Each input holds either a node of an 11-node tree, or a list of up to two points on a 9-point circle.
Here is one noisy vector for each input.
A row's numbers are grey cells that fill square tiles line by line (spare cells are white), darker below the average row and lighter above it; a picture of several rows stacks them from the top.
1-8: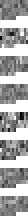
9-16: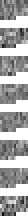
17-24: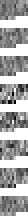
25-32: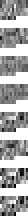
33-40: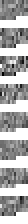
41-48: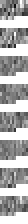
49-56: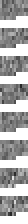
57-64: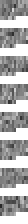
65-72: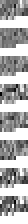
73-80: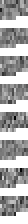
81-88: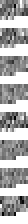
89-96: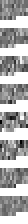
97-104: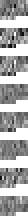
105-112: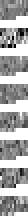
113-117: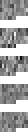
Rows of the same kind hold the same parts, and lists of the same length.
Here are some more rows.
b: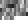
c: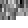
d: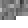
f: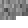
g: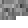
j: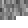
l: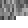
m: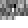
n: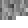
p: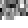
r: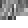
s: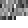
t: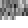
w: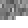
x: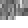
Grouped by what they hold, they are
b, j, l, n, p, r, s
c
d, w, x
f, g, m, t

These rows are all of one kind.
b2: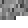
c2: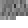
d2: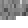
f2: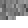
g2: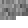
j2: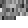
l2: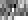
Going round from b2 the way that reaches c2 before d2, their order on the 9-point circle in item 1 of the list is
b2, c2, l2, f2, j2, d2, g2.
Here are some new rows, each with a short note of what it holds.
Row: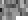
a node of an 11-node tree
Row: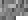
a list of one item
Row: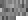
a list of two items
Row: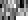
the empty list
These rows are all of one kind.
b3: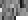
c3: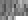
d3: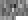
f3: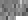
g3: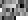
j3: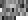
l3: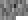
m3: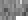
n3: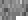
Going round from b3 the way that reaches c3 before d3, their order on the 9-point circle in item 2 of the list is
b3, g3, f3, j3, l3, c3, d3, n3, m3.
